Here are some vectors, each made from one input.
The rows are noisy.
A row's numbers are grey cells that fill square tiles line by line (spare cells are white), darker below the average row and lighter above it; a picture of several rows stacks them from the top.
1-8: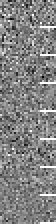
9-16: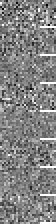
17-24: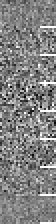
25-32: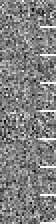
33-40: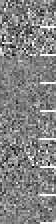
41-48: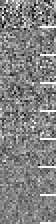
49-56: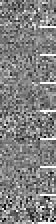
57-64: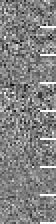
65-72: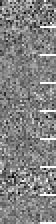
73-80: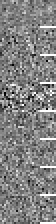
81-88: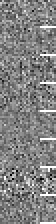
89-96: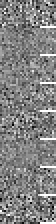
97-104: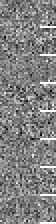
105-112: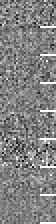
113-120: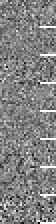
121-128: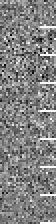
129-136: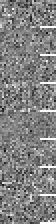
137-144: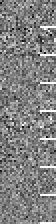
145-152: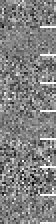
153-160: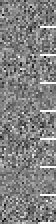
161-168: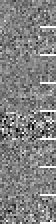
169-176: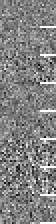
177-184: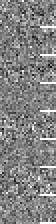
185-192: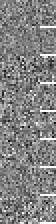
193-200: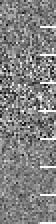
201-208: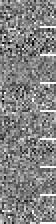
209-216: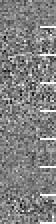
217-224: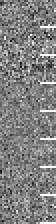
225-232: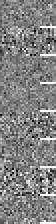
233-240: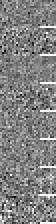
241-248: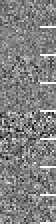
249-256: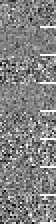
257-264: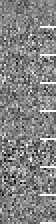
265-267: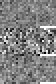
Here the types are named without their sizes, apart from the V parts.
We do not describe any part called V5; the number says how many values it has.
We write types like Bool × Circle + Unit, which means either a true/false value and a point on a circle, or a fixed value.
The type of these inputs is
Bool × Bool × Bool × (Circle + Unit) + Label × V5 + Tree + Unit.
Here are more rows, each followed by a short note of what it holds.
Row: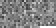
three true/false values
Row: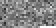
a point on a circle and three true/false values
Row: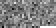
a node of a tree
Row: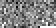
a point on a circle and three true/false values
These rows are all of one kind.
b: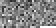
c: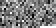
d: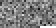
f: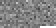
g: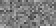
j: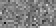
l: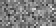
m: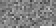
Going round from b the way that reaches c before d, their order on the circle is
b, c, l, g, m, d, j, f.
